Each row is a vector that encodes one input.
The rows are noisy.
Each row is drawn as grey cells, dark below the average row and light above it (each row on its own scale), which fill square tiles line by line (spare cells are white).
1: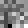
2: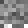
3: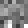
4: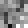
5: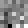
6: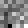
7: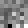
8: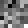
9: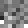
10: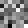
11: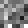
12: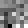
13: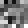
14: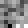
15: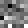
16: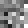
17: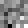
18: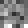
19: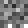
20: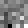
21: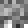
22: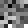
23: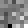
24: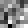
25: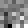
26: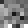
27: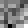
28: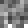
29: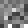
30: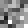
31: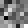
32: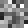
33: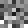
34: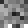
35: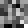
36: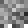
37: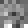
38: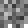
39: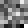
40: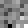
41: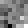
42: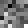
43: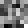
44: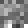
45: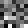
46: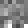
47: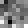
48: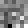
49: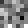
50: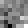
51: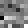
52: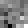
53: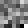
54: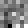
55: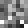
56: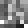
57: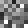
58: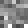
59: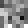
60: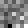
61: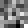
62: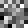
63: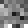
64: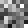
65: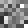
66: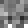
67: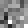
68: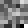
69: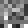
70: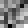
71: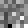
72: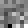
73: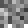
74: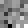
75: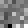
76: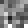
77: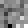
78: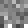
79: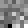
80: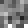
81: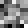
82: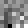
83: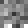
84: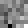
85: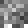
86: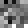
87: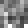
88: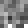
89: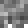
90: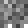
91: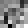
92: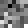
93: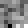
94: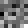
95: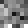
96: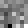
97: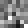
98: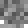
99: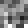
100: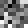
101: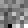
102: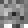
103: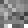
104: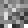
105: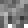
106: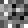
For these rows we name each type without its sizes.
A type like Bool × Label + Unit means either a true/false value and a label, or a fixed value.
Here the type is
Label × (Tree + Unit).
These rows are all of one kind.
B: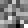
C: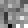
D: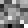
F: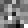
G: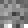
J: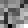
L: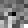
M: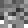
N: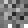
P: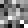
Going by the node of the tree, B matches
F, G and L.
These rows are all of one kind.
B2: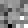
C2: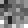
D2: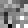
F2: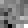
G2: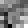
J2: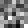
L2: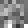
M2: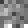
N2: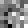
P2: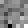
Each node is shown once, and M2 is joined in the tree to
D2, J2 and L2.
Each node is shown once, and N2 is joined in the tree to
P2.
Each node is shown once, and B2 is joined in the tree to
D2, F2 and P2.
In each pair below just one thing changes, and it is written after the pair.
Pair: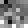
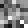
the label
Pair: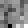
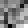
the node of the tree
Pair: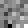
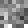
the label
